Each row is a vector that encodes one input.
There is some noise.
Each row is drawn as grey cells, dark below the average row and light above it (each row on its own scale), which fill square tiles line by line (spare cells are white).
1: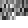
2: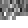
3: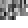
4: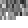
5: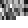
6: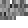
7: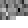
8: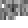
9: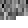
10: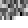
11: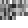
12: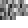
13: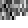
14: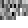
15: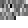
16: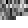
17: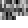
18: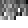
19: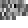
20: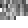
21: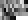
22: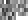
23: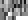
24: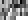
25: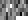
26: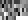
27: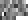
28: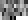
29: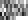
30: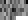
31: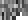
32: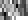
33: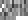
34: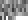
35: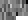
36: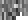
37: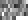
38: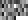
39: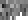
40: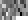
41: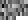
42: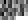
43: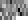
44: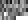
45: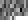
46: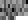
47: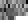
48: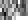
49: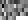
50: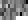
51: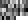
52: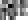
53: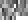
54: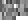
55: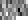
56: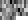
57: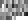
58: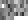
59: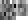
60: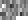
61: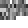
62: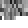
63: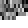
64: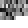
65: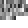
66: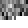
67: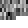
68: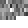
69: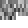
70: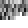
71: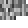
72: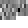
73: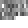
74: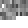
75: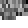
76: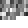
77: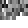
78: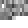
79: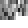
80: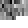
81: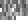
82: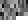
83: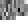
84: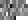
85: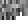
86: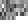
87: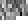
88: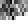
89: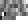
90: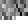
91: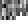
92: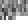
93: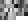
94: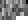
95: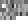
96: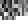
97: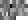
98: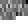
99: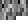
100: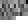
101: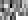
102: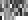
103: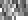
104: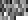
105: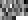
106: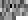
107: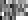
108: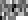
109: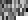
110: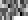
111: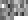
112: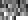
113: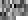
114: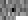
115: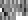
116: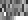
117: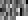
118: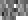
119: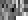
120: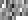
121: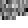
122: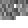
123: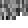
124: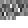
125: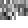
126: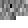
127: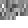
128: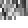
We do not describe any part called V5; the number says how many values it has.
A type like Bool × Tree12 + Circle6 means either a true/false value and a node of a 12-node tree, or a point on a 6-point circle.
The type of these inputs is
Label7 × (Line4 × Line4 + V5).
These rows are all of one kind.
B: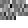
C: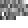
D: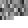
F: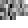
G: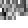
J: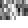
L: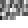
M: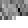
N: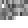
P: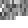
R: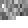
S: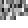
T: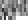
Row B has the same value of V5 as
C and F.
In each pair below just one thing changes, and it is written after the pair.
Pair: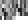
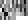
the value of V5
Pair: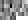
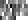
the label
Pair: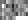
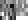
the value of V5
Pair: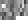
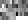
the label
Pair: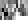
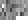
the value of V5
